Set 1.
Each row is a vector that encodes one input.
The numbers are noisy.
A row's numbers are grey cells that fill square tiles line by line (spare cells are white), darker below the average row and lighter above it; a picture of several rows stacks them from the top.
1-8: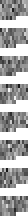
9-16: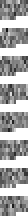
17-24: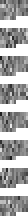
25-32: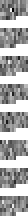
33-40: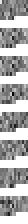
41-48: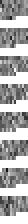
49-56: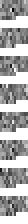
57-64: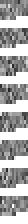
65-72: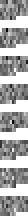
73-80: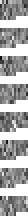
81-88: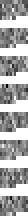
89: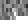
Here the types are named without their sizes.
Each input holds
a point on a line and four true/false values.
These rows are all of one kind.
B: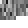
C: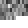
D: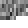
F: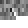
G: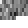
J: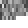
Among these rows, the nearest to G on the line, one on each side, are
C and J.
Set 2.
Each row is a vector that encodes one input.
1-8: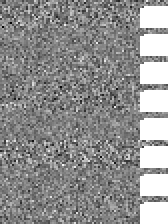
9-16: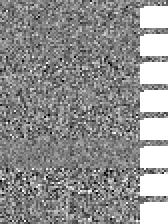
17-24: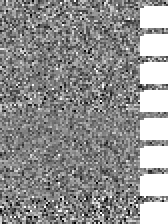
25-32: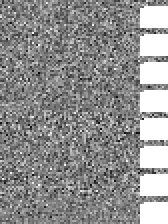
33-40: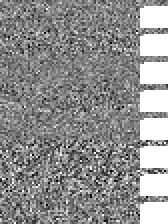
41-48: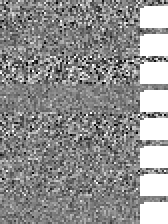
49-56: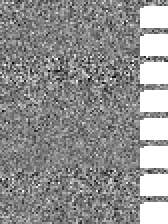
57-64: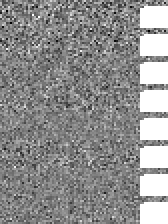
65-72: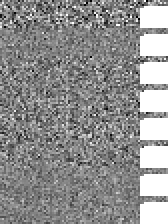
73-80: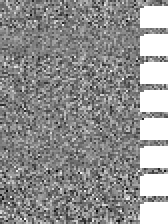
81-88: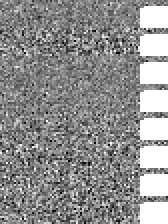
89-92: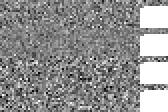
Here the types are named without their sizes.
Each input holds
either a point on a circle, or a point on a line.
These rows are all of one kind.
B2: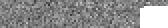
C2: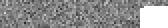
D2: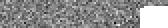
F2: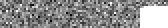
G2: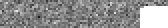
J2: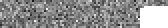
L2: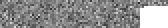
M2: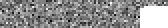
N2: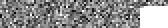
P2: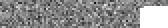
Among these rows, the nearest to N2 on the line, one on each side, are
C2 and P2.
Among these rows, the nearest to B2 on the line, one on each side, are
G2 and P2.
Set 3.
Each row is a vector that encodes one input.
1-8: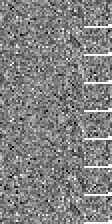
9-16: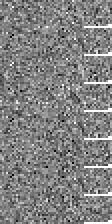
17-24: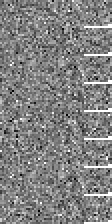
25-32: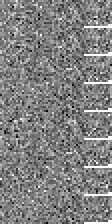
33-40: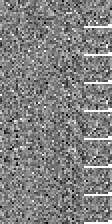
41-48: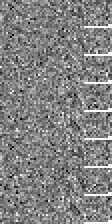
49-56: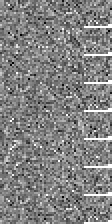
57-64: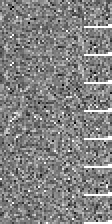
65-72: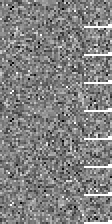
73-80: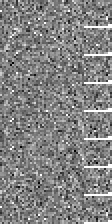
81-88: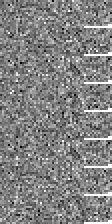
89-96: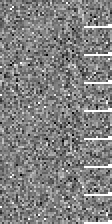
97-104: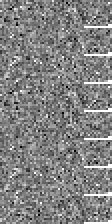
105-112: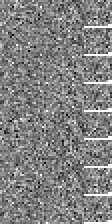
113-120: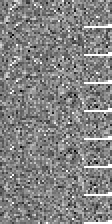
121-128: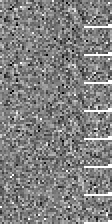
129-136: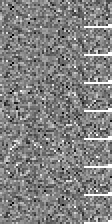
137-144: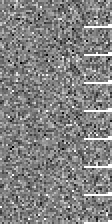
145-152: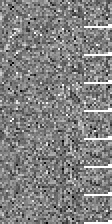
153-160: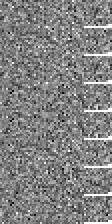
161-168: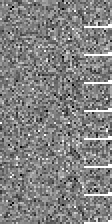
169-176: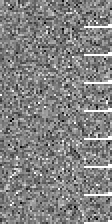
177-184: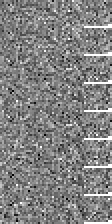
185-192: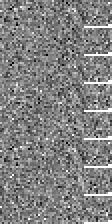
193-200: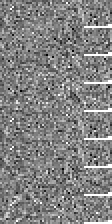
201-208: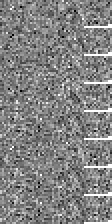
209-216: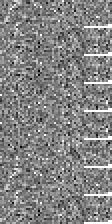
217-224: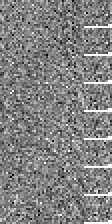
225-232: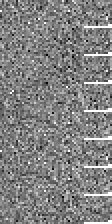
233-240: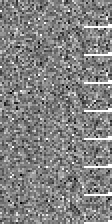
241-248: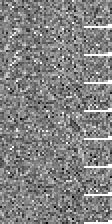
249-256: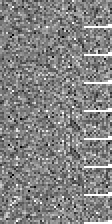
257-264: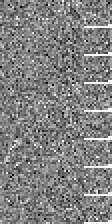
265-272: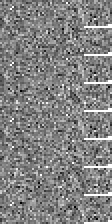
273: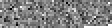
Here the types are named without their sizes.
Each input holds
a point on a line and a true/false value.
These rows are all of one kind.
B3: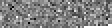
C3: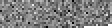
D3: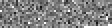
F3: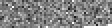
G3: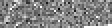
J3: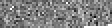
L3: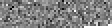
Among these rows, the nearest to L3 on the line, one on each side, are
B3 and D3.
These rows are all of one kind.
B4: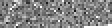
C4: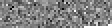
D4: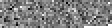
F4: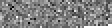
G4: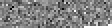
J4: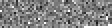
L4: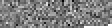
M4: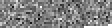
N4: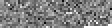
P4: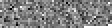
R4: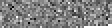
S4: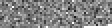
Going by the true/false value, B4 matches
J4 and S4.
